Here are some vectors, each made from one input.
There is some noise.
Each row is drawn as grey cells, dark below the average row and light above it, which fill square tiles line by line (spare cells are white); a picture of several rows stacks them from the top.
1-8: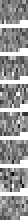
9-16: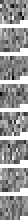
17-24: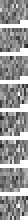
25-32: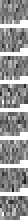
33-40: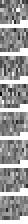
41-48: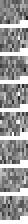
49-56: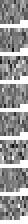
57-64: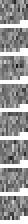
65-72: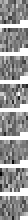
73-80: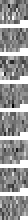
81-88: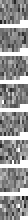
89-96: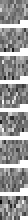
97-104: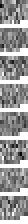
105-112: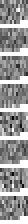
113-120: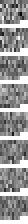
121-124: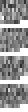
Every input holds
a point on each of two 6-point lines, together with either a point on a 6-point line, or three true/false values.
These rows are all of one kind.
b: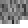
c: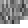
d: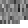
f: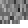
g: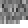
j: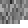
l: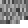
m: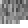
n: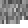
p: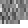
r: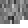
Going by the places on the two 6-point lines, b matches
g and m.
